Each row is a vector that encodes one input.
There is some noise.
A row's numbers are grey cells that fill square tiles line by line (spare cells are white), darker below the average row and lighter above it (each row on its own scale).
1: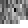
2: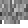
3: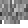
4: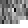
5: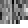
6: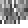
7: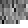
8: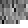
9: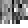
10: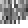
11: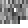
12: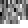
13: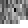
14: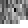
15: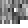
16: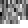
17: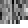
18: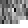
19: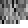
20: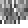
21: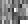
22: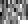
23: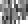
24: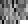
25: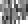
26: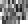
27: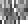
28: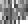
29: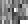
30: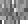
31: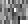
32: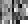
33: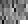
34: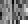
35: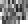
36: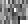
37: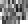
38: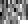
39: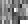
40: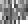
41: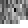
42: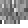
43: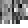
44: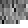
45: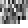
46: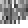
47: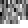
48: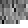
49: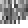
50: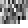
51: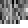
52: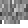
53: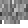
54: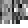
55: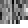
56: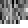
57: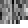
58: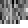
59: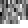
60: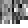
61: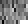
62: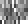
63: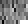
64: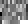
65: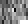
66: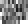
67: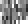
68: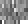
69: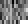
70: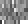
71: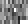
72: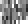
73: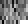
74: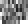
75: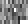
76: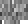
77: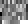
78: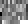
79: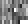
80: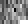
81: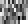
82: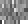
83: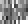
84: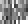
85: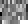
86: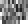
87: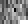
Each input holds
a point on a 9-point line and a true/false value.
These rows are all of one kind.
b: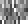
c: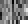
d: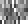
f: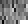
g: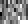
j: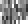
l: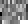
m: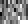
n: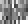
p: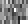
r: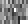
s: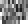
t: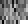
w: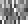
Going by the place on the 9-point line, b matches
d, p, r and w.
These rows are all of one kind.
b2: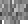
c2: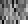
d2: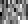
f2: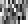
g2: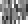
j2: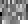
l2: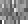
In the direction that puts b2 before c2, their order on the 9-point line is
g2, f2, l2, b2, j2, d2, c2.
